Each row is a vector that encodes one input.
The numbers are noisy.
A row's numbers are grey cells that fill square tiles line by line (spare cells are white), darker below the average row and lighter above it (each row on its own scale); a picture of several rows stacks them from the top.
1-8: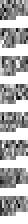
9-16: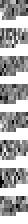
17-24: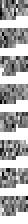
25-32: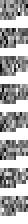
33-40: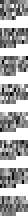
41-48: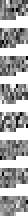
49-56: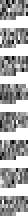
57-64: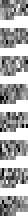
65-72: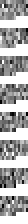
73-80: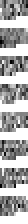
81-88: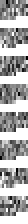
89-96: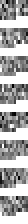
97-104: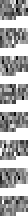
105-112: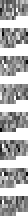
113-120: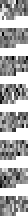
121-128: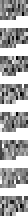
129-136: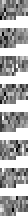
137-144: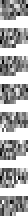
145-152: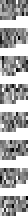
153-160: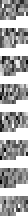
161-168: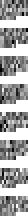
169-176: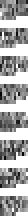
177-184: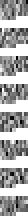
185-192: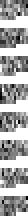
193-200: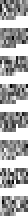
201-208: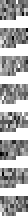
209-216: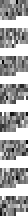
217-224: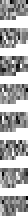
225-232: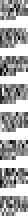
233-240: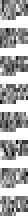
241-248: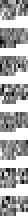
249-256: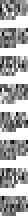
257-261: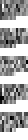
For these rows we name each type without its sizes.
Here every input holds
a list of points on a line.
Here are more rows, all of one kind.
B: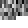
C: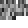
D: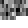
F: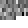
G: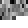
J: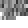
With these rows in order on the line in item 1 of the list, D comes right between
G and J.
